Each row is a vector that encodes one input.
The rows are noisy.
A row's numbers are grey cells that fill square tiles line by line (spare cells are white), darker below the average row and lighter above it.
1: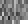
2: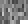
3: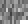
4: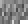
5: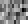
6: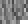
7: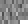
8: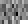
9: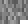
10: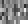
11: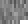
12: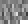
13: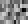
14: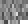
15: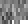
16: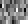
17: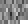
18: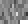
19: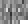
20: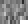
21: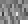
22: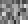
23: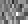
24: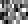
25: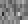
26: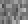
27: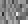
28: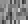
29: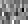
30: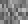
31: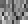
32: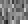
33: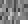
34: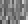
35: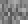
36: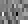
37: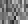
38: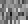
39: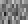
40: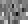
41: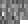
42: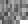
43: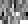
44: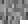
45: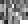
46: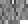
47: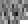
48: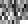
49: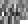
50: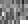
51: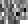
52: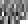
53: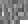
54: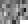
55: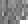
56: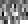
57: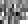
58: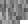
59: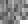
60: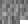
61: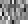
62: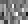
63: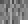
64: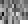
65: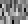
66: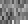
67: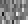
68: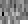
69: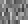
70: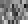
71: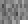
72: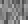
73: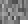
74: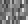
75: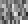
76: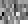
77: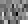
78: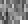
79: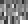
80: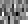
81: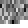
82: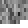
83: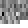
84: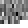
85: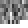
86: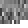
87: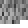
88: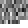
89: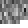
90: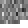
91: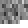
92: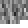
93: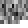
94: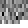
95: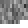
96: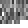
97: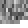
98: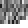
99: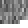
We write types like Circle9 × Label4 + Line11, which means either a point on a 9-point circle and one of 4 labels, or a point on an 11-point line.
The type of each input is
Bool × (Line4 × Line6 + Unit) + Line7.
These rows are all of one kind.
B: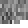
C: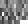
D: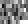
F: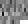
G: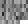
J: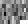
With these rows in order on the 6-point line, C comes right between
D and F.
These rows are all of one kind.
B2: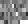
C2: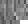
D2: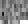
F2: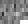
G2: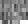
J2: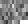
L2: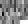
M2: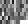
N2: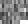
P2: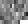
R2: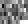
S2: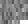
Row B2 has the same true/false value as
J2, M2 and P2.
